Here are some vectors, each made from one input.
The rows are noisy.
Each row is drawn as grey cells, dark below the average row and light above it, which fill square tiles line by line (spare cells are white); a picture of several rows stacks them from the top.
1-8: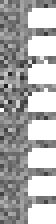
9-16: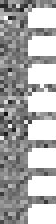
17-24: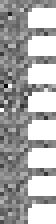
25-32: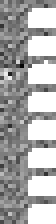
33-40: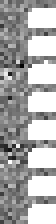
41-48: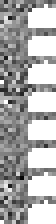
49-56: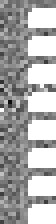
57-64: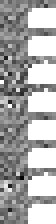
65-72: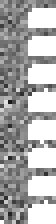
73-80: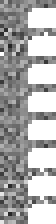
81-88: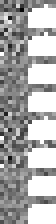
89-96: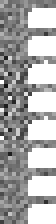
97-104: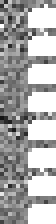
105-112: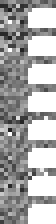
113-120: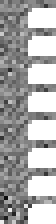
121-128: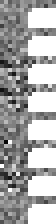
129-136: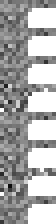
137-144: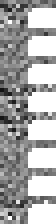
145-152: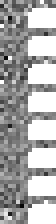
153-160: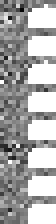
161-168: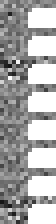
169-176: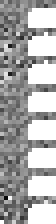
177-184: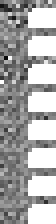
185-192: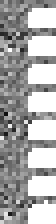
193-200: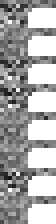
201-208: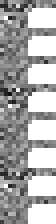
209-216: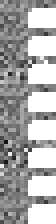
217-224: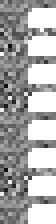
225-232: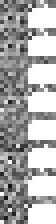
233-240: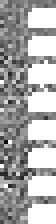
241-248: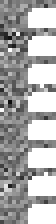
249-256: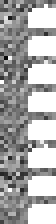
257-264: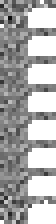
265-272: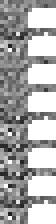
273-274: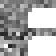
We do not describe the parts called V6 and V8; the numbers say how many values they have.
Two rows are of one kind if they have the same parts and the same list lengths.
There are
3 kinds of row.
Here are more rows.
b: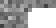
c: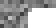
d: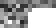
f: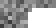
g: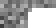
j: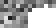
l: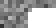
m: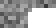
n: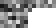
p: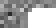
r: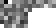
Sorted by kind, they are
b, c, l, m
d, j, n, r
f, g, p

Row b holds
four true/false values and a value of V8.
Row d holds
a point on a 14-point line.
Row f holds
a value of V6 and a value of V8.
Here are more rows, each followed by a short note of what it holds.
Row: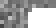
a value of V6 and a value of V8
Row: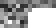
a point on a 14-point line
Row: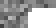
four true/false values and a value of V8
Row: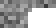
four true/false values and a value of V8
